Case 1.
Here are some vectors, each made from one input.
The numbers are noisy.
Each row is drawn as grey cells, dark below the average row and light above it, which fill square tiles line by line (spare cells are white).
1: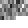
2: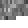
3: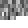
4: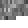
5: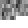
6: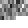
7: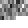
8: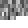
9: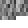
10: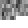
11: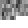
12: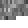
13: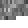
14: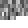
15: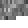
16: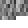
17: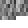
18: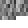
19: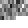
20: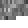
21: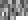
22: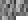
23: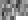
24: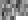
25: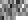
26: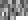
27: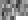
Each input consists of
a point on a 5-point line.
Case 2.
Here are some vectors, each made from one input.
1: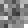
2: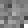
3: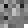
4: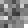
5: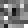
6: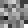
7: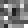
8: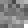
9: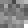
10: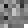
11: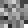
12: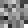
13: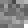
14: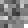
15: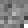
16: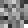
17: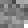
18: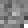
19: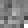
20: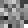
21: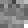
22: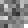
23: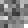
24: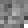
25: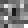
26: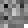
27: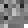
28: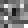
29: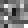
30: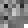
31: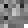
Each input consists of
a point on a 6-point line.
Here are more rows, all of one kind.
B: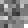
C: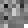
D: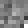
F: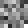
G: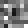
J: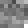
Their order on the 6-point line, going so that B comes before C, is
G, B, J, D, C, F.
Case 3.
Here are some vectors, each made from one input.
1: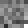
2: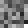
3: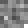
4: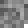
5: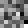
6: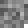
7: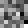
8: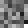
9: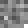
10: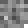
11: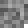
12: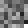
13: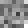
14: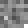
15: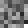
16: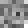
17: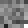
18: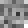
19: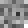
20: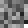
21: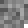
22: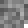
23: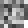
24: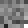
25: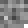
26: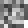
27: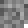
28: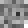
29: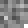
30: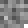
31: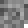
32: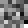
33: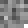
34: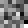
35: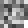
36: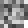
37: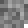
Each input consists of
a point on a 7-point line.
